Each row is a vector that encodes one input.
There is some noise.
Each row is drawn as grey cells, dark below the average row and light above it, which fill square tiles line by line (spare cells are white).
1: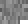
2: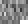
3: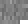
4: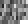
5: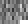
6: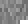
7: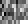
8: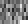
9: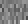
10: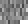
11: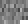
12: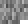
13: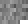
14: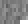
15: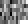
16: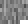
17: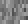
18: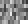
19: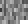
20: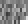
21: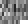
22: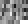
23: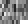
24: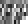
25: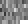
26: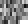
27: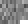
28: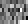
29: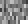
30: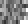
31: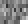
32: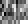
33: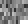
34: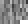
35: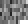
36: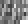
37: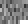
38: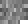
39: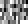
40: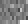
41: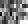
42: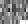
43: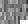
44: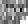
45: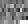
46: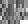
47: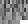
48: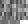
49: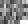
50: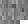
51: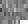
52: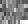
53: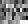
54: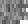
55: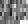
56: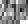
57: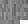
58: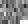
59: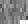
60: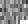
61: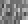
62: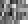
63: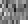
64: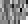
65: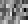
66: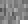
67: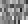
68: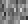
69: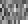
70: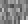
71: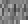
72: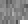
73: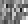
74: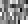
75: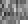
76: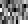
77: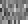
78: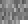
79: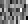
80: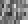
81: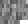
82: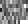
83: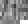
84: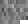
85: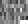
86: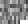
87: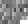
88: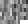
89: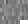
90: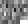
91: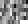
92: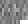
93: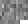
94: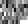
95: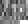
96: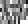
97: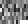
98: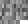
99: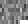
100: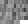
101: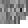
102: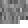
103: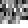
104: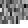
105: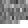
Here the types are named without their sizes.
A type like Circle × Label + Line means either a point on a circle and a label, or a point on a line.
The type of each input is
(Bool × Bool × Bool + Unit) × Circle + Line.
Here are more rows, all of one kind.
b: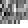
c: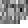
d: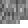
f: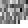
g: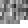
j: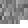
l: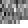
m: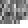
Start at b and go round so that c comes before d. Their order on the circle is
b, c, j, g, l, m, d, f.
